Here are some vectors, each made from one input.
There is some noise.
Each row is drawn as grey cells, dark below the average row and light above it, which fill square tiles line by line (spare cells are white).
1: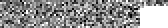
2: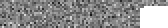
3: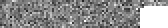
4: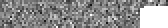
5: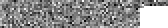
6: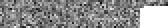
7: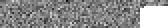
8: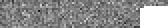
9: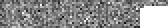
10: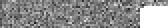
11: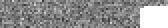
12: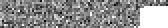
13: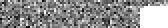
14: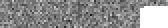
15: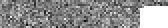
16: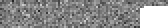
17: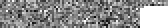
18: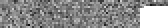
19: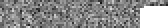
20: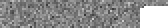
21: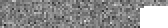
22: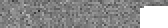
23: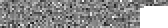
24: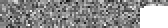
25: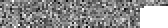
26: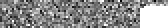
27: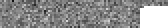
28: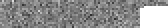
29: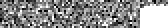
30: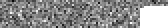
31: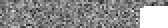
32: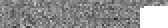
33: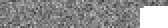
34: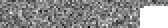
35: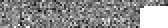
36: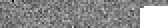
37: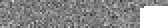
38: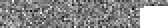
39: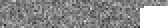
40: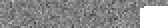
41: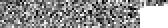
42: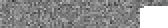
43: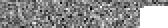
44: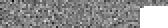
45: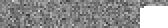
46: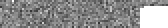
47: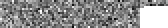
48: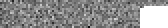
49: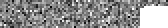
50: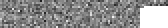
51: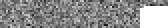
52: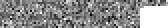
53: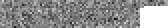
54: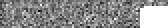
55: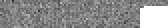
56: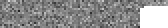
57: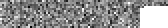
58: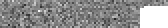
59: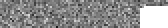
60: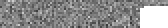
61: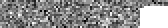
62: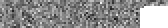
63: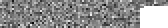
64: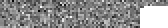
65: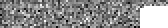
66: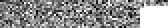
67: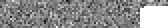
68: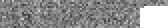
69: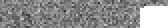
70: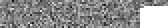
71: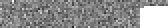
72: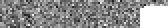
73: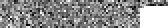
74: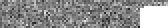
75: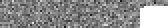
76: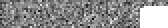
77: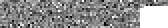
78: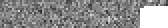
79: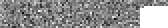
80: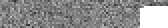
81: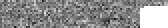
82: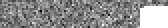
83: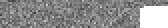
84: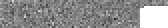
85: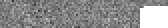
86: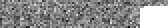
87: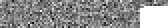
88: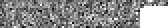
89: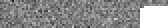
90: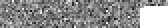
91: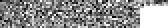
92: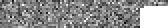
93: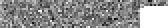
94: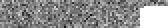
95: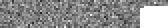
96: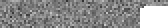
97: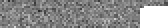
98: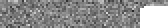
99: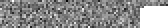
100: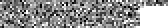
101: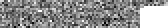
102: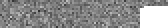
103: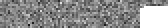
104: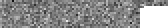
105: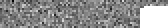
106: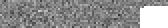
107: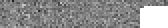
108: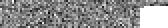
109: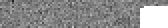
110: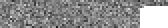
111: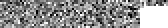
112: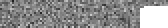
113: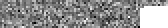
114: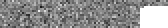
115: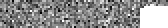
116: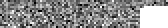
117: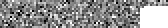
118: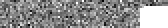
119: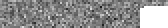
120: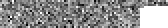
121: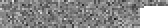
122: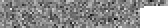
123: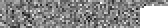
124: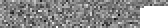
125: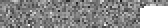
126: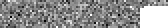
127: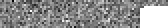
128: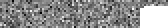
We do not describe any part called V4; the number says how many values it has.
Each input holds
a list of up to two items, each a true/false value and a value of V4.
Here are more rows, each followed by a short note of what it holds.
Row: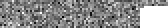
a list of two items
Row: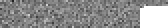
a list of one item
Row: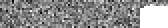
a list of one item
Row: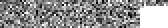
the empty list
